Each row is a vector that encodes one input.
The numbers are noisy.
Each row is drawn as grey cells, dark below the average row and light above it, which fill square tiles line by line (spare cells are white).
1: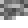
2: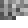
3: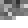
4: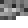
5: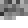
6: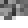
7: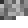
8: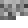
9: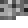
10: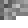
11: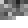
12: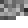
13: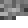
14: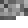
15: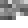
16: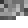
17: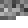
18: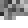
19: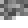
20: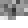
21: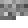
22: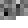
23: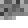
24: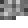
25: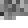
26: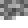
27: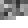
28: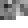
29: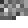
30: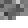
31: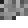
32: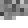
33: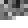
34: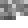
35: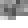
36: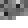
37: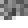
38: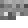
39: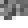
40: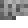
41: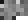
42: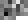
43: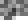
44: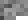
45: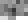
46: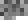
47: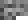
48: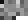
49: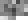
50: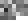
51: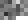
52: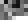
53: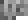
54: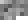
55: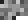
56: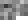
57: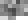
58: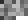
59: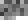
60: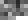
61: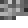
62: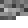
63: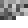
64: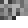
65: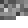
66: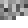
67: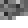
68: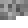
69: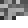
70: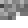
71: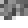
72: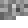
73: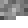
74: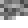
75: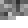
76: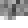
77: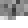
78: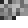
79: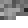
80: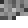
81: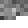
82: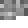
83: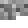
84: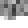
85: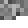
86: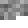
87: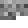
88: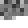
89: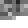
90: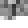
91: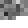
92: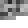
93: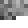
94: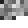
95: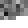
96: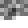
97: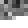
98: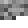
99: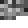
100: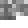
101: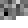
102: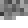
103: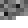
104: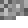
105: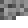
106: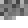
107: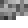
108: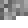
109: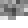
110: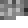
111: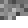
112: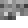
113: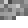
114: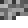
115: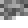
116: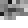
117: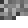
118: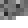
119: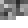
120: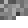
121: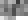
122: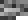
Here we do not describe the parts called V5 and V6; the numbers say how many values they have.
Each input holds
either a point on a 4-point line, a true/false value and a value of V6, or a value of V5.
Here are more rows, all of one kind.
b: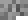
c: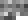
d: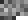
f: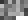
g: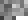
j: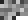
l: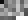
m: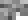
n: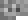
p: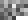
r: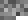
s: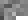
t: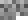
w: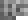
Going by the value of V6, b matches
n, r and s.
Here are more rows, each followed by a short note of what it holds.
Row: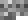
a point on a 4-point line, a true/false value and a value of V6
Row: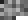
a point on a 4-point line, a true/false value and a value of V6
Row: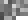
a point on a 4-point line, a true/false value and a value of V6
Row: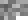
a point on a 4-point line, a true/false value and a value of V6
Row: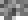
a value of V5
